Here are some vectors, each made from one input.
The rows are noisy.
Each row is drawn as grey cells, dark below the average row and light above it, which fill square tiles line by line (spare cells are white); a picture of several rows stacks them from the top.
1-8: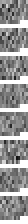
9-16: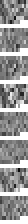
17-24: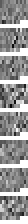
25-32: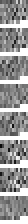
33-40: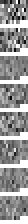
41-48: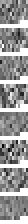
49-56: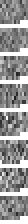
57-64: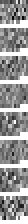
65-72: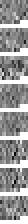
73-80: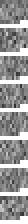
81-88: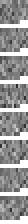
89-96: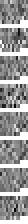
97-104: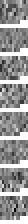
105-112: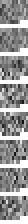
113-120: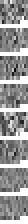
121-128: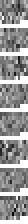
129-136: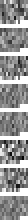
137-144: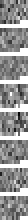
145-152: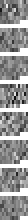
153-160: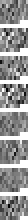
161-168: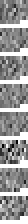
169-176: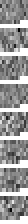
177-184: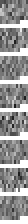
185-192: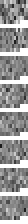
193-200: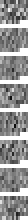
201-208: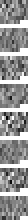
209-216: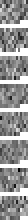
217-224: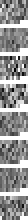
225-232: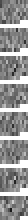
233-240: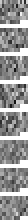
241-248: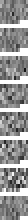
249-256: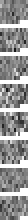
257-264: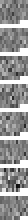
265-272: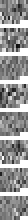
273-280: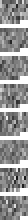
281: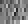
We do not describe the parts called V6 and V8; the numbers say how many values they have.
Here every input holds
either a point on a 9-point line, or four true/false values, or a value of V6 and a value of V8, or a list of up to three points on a 5-point line.
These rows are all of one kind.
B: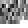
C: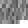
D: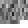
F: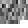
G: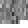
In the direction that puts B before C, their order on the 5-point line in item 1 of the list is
B, C, F, G, D.
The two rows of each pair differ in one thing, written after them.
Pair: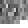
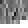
the value of V8
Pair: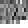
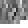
the value of V8
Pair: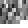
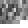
the value of V6
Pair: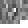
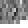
the value of V8
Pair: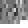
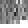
the value of V6
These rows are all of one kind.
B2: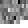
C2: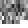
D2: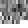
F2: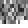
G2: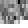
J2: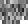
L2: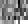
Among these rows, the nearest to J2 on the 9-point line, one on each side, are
D2 and F2.
